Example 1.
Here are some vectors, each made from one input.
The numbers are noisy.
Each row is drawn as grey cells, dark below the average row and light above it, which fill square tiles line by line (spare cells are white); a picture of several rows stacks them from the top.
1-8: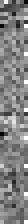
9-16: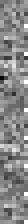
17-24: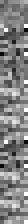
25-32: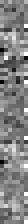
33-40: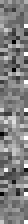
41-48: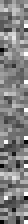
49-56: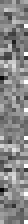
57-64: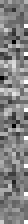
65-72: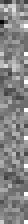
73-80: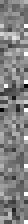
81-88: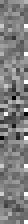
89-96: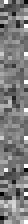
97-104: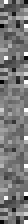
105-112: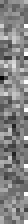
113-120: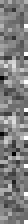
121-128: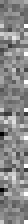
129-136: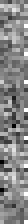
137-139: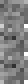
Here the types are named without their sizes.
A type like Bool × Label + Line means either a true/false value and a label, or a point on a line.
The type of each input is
Line.
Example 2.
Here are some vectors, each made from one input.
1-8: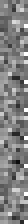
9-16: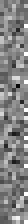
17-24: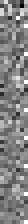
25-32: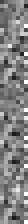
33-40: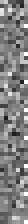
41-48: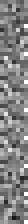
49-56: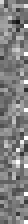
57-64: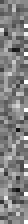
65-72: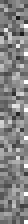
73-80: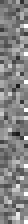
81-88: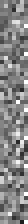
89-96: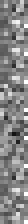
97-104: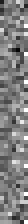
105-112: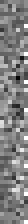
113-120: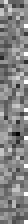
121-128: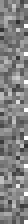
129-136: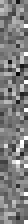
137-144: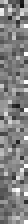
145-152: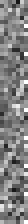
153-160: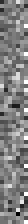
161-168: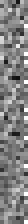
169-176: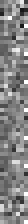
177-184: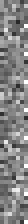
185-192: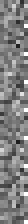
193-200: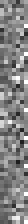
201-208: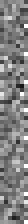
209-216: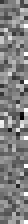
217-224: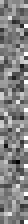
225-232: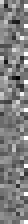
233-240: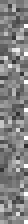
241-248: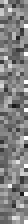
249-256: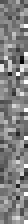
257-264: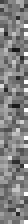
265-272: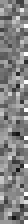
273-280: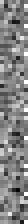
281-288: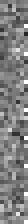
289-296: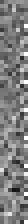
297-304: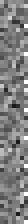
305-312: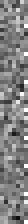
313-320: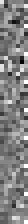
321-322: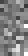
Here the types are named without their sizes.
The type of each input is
Line.
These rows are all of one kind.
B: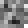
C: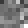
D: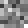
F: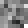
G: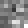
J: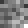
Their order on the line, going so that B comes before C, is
B, F, C, J, G, D.
